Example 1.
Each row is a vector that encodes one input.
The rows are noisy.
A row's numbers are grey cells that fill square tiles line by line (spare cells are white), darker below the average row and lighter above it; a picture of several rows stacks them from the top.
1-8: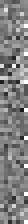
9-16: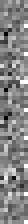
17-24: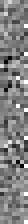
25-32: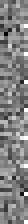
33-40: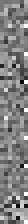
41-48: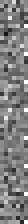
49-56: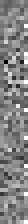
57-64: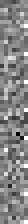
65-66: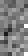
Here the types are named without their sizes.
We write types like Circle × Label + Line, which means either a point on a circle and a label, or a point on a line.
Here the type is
Label + Line.
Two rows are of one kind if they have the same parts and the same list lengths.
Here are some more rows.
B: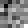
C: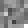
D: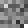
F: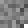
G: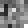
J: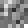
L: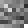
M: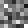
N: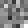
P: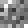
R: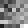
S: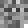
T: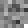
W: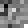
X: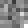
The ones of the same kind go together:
B, D, F, G, L, M, W
C, J, N, P, R, S, T, X

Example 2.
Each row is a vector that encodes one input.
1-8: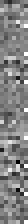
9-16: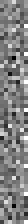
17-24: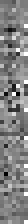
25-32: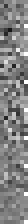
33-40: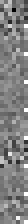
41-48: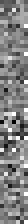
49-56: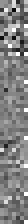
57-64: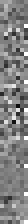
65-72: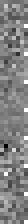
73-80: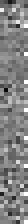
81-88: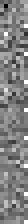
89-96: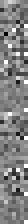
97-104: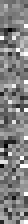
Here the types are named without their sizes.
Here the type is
Label × Line × Line + Unit.
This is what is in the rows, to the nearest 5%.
About 5% of them hold a fixed value. The rest hold a label and a point on each of two lines.
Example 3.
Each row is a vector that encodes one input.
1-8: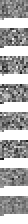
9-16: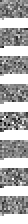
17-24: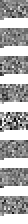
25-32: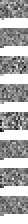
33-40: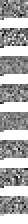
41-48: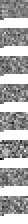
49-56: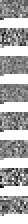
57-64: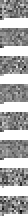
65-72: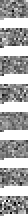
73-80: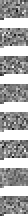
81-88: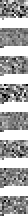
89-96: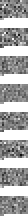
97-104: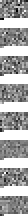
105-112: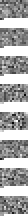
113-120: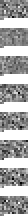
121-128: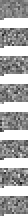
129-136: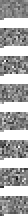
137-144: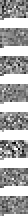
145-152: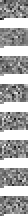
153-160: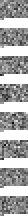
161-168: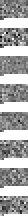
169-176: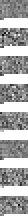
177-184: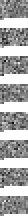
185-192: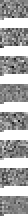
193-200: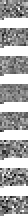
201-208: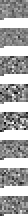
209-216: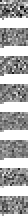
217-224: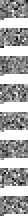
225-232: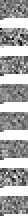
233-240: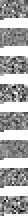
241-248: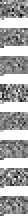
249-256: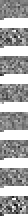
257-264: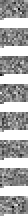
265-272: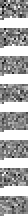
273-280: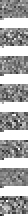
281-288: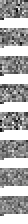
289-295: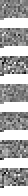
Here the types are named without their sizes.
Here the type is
Circle + Line.
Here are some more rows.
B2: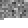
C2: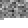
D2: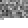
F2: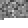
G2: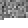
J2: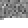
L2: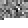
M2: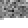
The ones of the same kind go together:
B2, C2, J2, M2
D2, F2, G2, L2

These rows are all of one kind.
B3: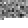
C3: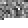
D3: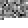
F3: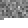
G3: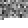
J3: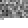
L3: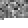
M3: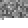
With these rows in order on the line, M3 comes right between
J3 and L3.
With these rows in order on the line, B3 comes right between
F3 and G3.
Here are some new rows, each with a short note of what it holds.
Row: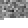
a point on a circle
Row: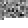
a point on a line
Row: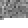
a point on a circle
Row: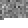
a point on a circle
